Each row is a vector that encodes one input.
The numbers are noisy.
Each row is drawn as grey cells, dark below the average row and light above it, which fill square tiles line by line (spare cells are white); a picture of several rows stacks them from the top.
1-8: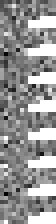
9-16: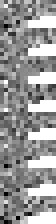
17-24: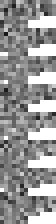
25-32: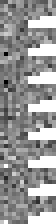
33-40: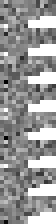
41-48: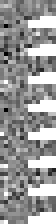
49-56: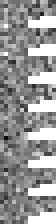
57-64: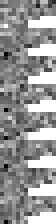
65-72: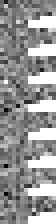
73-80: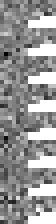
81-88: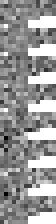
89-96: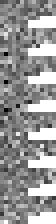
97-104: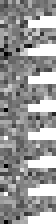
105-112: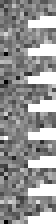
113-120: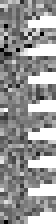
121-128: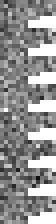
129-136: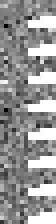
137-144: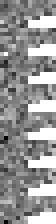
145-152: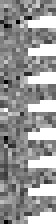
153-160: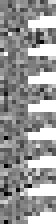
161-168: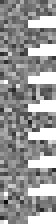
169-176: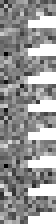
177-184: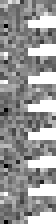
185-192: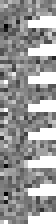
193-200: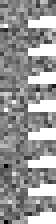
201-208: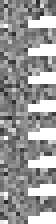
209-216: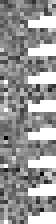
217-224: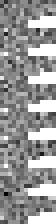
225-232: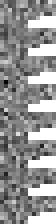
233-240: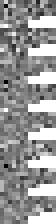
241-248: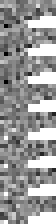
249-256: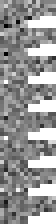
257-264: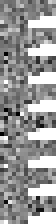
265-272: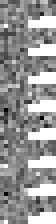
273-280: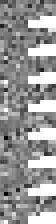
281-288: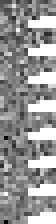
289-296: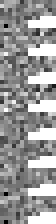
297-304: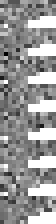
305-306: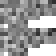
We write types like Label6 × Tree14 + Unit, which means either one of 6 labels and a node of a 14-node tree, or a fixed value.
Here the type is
Bool × Line11 + Label9.
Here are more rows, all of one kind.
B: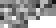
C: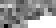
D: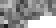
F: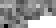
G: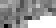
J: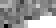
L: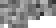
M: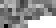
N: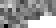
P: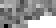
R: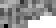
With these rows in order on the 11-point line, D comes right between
J and M.
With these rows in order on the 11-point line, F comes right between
B and C.
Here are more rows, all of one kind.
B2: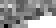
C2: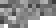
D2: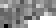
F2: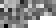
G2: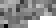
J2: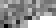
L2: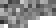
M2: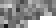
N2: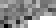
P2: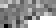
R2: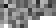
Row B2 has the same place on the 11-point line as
F2, J2 and M2.
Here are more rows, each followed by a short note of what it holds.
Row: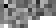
a point on an 11-point line and a true/false value
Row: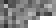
one of 9 labels
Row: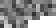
one of 9 labels
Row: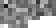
a point on an 11-point line and a true/false value
